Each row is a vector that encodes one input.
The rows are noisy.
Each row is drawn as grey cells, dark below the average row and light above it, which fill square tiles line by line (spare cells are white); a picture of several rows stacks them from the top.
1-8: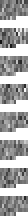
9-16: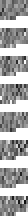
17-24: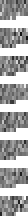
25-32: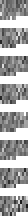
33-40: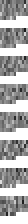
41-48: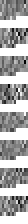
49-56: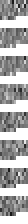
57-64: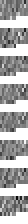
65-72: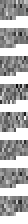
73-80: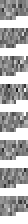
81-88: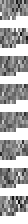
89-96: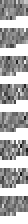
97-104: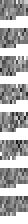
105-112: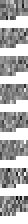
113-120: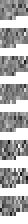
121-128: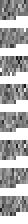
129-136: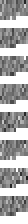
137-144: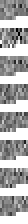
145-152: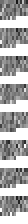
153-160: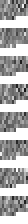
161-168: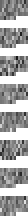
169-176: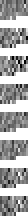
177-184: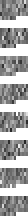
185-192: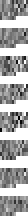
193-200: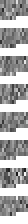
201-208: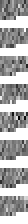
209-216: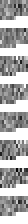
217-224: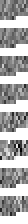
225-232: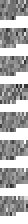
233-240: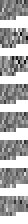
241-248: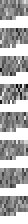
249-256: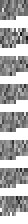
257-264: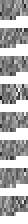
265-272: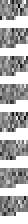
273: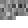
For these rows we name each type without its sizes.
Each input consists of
either a node of each of two trees and a true/false value, or a list of points on a line.
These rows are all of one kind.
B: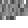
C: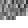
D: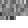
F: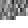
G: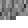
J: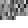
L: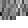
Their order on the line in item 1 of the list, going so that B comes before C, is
B, D, L, C, F, G, J.
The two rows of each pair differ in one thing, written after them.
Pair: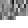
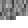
the place on the line in item 1 of the list
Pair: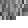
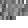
the place on the line in item 1 of the list
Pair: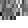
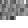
the place on the line in item 1 of the list
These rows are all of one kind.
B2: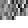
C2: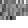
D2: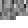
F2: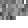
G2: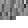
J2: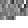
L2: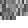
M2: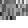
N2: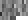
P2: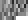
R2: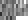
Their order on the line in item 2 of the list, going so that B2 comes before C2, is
D2, G2, N2, B2, P2, R2, M2, J2, F2, C2, L2.
